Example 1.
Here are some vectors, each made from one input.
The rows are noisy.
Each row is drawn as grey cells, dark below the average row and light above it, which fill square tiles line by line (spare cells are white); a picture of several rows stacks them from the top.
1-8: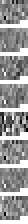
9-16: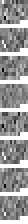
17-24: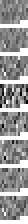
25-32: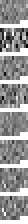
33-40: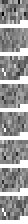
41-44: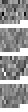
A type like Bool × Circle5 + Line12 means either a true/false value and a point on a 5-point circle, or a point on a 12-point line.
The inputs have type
Tree9 + Unit.
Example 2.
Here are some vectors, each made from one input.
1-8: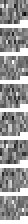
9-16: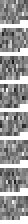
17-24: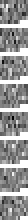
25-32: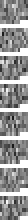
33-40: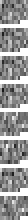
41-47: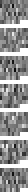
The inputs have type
Label4.
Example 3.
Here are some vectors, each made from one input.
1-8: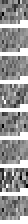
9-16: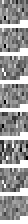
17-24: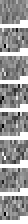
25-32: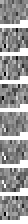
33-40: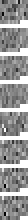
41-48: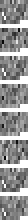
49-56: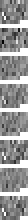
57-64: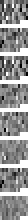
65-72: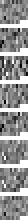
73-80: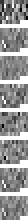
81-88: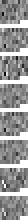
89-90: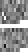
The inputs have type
Tree16 + Unit.
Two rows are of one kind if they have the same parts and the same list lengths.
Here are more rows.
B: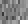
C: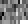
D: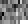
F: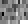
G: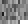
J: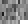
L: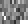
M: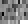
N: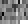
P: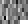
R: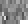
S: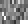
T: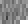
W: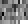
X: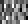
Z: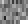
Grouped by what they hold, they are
B, C, D, F, G, J, L, M, N, P, R, S, T, W, Z
X

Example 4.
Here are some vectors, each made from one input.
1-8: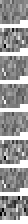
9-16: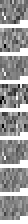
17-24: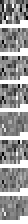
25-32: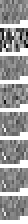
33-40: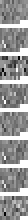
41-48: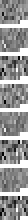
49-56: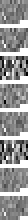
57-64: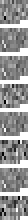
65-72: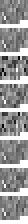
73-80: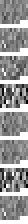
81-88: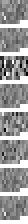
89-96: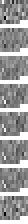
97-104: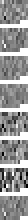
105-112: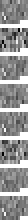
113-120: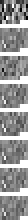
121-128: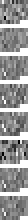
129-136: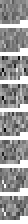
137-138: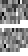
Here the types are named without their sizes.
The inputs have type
Tree + Unit.
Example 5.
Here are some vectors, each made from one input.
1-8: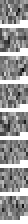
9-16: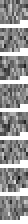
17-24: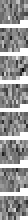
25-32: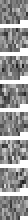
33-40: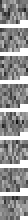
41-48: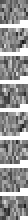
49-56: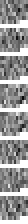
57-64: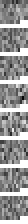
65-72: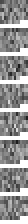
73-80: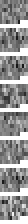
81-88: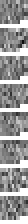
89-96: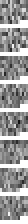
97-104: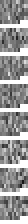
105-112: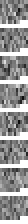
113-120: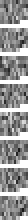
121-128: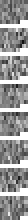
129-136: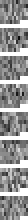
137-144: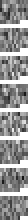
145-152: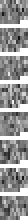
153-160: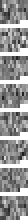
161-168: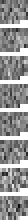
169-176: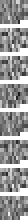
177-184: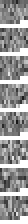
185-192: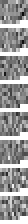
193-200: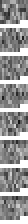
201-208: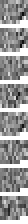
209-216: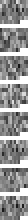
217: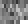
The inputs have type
Tree10.
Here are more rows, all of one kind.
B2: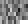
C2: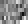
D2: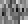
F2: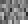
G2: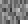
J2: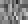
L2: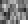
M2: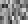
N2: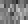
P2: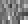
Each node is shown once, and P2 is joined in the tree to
C2, D2 and G2.
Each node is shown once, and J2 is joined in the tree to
B2, M2 and N2.
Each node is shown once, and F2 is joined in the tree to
G2 and L2.
